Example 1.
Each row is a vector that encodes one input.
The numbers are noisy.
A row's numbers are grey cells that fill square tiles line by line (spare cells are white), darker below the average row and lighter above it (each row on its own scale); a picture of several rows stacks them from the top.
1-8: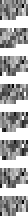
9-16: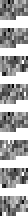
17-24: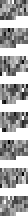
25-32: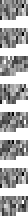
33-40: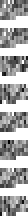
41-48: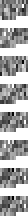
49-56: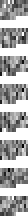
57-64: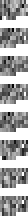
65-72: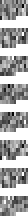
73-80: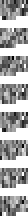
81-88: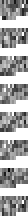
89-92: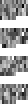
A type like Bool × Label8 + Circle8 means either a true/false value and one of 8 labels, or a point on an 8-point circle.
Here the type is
Bool × Bool × Bool.
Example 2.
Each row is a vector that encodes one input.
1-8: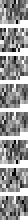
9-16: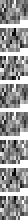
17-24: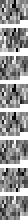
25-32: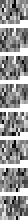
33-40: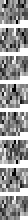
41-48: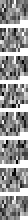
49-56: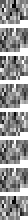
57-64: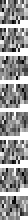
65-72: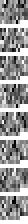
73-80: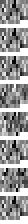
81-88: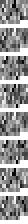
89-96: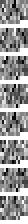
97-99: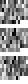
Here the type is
Line7.
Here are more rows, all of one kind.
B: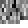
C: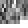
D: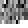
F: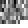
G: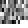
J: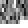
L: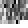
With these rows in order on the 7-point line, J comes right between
C and D.
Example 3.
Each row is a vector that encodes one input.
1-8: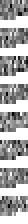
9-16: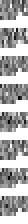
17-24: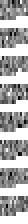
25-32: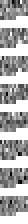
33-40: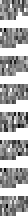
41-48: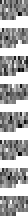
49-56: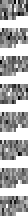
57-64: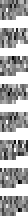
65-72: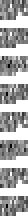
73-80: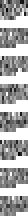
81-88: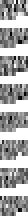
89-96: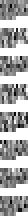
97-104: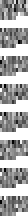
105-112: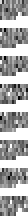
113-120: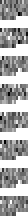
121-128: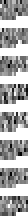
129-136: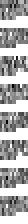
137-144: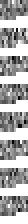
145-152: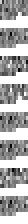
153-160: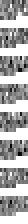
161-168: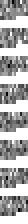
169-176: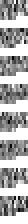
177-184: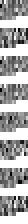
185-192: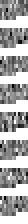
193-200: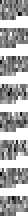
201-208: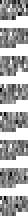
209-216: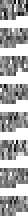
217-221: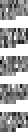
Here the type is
Bool × Bool × Bool × Bool + Unit.
